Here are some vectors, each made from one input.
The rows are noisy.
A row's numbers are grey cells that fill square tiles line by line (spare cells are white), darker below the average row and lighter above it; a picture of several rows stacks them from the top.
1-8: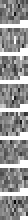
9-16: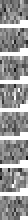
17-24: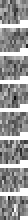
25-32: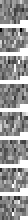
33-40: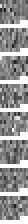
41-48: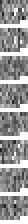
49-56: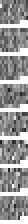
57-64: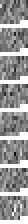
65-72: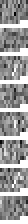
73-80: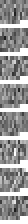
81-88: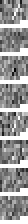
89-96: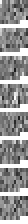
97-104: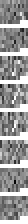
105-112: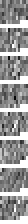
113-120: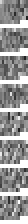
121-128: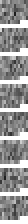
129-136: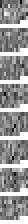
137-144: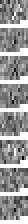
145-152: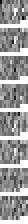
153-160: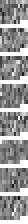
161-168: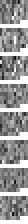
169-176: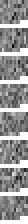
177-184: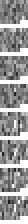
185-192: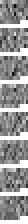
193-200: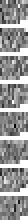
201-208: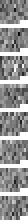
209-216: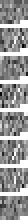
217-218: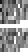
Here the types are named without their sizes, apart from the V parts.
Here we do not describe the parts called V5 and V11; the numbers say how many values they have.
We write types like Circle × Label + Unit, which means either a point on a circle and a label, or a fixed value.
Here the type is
(Line × V11 + V5) × Tree.
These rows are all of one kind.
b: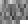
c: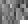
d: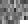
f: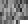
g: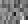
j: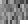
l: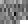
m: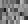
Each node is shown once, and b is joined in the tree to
l.
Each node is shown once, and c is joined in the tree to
d, g and j.
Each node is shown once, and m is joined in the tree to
d.
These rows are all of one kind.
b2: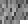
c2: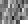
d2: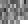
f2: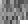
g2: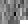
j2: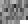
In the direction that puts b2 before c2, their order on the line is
f2, j2, b2, g2, c2, d2.
